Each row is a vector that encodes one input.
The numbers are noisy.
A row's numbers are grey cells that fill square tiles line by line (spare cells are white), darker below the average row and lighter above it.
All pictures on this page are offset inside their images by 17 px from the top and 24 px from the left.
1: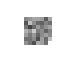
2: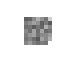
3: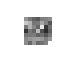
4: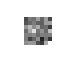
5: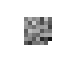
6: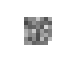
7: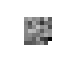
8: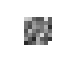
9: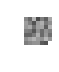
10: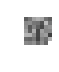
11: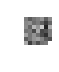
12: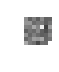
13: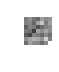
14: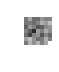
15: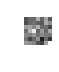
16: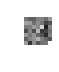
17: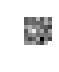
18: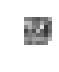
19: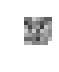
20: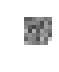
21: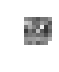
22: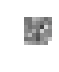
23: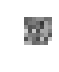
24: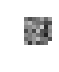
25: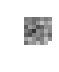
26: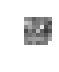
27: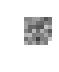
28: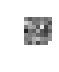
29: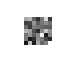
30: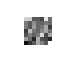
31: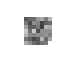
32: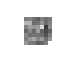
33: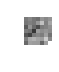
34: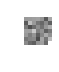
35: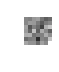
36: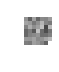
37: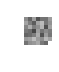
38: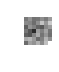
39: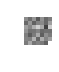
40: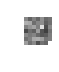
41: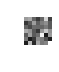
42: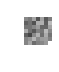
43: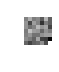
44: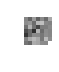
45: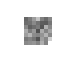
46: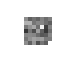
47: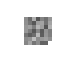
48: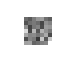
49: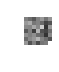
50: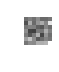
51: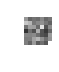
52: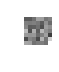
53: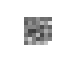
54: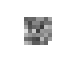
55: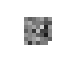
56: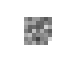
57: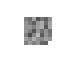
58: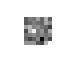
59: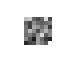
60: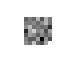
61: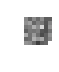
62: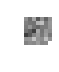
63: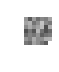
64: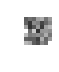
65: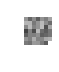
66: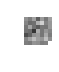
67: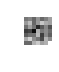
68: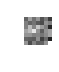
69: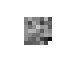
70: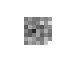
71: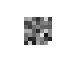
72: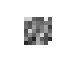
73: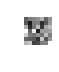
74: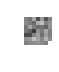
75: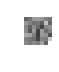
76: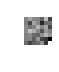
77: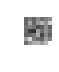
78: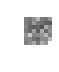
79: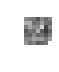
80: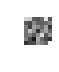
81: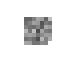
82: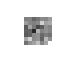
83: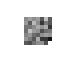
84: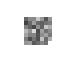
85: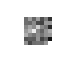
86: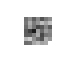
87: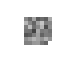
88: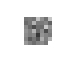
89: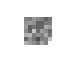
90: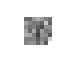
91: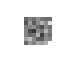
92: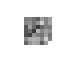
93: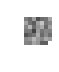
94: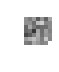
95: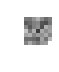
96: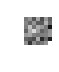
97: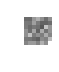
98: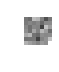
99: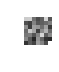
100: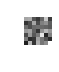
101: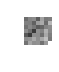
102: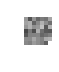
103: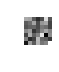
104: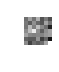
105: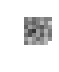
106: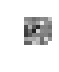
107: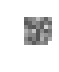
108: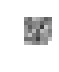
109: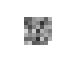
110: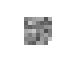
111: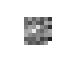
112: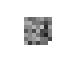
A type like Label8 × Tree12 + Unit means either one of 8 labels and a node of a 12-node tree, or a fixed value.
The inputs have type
Line5 + Line9 + Tree9.
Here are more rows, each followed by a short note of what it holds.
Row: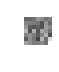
a node of a 9-node tree
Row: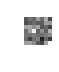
a point on a 5-point line
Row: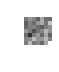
a point on a 9-point line
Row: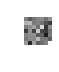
a point on a 9-point line
